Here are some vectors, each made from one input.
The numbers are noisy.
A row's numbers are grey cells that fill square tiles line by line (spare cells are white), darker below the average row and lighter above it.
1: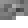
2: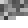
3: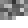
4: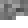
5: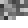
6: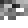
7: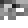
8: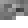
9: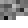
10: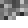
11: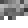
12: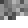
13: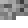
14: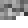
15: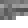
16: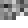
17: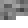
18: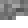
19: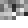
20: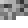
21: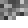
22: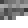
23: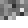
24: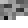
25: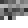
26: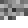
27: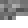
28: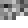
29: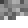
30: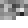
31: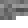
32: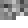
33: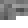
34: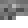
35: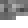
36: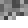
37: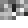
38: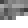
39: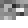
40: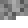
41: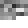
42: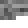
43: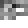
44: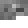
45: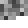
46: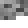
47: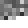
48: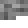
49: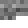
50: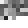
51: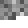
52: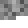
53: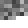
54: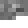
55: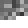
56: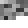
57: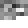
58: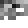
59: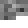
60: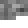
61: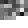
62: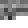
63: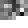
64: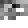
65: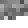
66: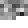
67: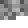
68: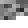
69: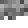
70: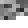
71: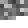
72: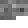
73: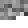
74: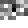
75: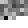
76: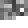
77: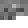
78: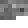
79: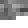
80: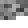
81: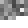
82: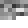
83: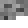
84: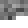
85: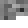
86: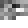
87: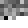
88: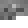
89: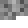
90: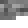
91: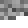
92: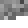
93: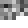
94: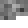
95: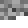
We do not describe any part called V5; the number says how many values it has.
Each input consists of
a true/false value, together with either a point on a 4-point line, or a list of up to two values of V5.
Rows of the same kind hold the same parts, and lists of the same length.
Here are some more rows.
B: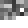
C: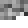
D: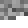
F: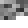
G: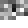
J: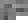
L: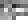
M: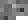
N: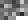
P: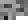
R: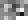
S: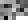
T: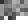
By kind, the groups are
B, F
C, D, G
J, M, N, P, S
L, R, T

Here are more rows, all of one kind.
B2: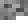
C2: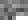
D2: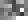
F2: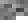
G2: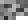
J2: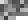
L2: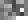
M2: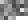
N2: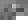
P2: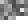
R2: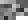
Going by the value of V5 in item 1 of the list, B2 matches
D2, L2, M2 and P2.
